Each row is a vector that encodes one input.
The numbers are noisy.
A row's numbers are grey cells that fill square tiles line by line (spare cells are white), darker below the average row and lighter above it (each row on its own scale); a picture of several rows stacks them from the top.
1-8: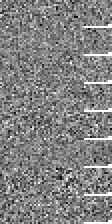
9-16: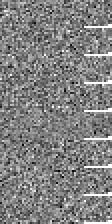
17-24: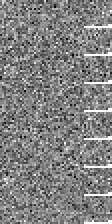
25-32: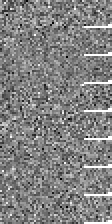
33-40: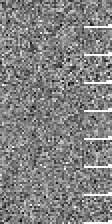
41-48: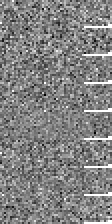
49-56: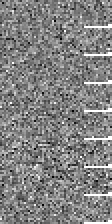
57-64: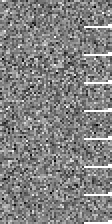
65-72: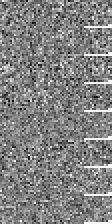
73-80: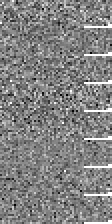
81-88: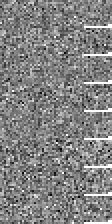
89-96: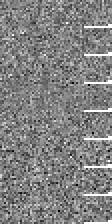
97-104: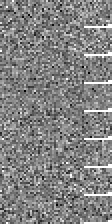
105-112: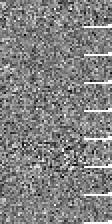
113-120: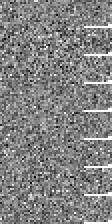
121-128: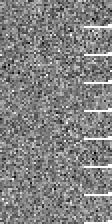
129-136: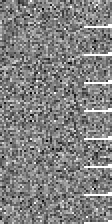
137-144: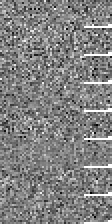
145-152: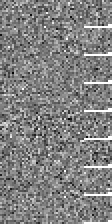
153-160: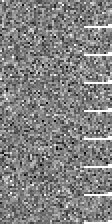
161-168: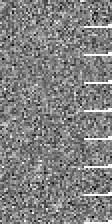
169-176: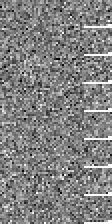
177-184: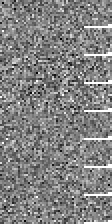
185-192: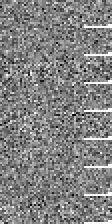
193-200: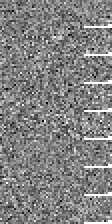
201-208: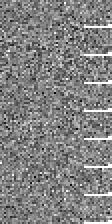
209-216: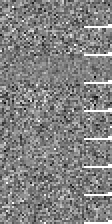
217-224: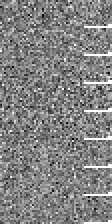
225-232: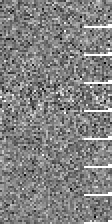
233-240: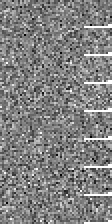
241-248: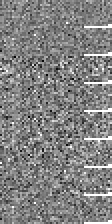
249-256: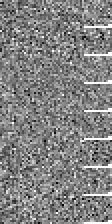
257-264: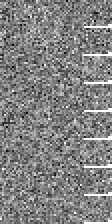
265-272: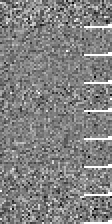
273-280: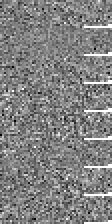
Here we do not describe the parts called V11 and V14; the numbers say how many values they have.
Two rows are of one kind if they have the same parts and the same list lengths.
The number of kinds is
3.
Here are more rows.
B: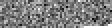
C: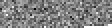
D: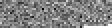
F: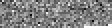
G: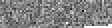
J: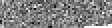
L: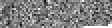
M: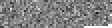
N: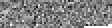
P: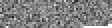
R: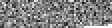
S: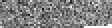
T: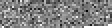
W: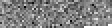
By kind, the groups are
B, L, M, P, R
C, F, G, J, N, T, W
D, S

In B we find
a value of V14.
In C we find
a point on a 12-point line and a value of V11.
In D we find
three true/false values.
